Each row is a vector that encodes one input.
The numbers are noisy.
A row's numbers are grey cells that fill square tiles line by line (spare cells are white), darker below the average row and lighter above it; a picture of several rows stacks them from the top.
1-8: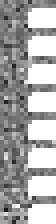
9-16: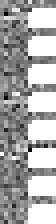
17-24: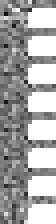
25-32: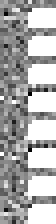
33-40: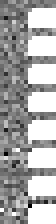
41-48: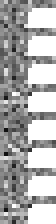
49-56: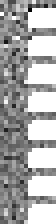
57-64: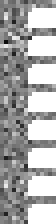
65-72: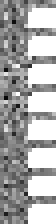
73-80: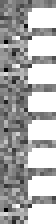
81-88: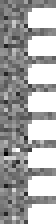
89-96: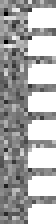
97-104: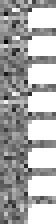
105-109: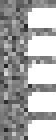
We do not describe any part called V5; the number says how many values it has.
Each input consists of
a list of up to three items, each a point on a 4-point line and a value of V5.
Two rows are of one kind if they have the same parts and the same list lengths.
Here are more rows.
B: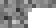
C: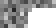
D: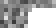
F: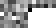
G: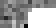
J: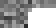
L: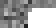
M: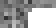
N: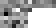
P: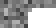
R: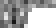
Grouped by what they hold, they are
B, G, J, L, M, P
C, D, R
F
N

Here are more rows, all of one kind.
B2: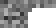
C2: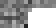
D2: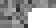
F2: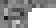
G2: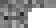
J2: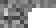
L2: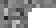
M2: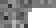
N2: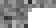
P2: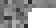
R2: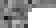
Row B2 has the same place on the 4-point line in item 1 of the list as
D2, F2, N2 and R2.
